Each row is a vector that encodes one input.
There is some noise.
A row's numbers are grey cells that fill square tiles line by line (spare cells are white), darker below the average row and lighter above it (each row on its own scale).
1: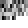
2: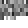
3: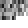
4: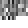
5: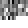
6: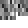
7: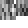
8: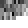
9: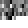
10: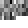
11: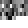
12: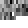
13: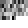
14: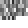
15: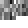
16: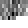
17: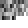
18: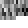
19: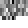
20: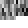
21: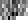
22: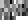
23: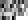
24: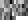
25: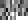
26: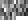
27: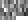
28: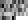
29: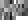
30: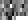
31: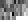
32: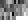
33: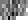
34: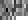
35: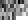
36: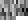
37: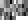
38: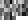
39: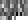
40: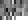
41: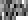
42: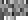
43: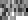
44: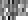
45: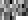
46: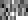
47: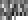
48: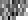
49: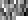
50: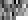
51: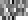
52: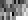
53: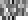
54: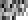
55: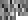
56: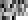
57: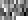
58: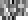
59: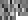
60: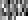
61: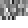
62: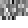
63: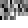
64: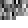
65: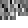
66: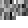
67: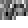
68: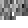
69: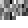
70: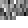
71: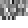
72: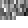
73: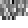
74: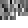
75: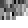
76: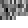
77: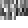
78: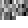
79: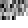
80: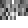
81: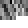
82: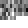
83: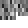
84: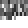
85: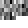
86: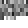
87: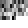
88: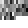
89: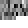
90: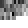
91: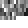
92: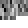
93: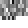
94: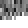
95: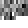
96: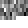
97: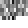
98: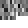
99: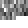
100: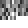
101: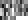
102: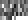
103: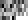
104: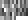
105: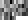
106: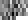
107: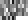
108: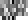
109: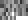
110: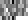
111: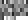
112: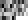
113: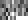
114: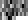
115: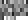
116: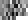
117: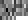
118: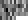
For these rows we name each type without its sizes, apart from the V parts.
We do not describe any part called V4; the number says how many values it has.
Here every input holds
a list of items, each a true/false value and a value of V4.
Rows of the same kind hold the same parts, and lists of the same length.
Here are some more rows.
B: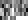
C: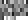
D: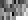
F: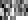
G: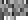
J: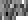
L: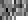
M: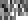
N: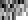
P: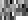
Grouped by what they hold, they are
B, F, J, L, M, P
C, G
D, N

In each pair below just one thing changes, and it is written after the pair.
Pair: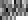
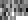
the value of V4 in item 1 of the list
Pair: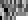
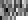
the true/false value in item 2 of the list
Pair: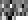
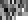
the true/false value in item 1 of the list
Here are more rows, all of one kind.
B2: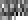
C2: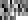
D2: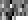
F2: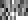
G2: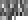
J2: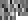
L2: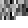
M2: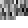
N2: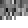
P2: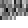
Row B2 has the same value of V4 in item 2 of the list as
C2, L2, M2 and P2.
